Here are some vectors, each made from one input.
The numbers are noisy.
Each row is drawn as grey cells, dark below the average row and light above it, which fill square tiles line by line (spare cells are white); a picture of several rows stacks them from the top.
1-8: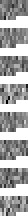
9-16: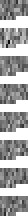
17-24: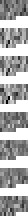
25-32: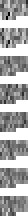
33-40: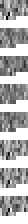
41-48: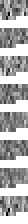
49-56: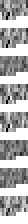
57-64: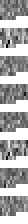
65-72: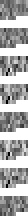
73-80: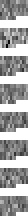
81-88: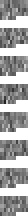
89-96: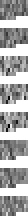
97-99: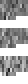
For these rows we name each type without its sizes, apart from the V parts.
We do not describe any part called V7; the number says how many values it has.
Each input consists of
a true/false value, together with either a point on a line, or a value of V7.
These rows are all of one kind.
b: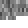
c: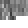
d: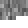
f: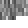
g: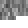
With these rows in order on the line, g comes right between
b and d.
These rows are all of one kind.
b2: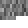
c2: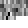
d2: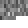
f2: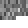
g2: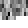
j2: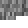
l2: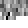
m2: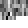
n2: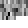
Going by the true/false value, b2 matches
d2, f2 and j2.
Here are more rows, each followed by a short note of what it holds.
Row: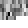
a point on a line and a true/false value
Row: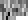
a true/false value and a value of V7
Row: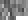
a point on a line and a true/false value
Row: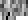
a true/false value and a value of V7
